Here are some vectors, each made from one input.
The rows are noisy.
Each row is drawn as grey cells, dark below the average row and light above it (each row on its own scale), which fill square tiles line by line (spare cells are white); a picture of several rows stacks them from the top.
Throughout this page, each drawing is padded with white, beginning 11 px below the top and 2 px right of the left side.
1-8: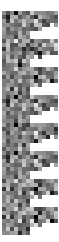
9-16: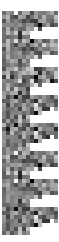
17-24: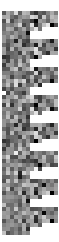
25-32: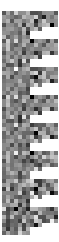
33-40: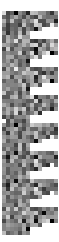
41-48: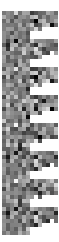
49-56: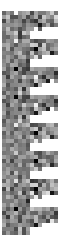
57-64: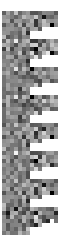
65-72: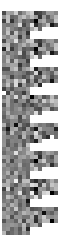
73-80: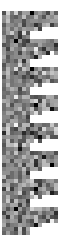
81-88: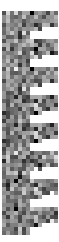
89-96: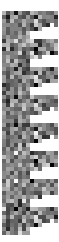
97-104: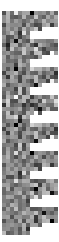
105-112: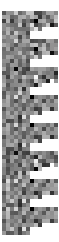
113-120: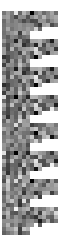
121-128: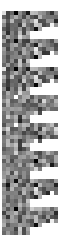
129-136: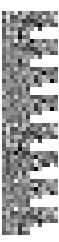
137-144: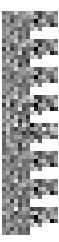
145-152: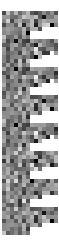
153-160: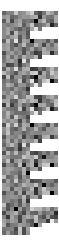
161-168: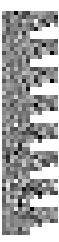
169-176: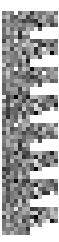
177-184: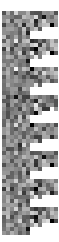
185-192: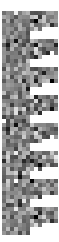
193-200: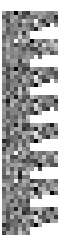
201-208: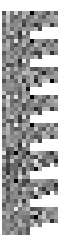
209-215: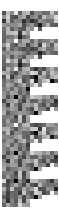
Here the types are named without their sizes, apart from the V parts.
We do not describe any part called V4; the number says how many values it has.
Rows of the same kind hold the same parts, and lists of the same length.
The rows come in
4 kinds.
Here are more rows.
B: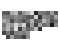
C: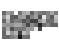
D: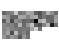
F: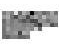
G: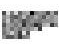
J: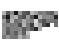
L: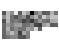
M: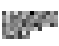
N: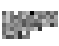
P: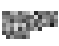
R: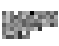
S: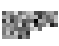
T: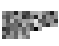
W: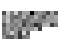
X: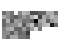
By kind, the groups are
B, P
C, D, F, L, S, X
G, M, N, R, W
J, T

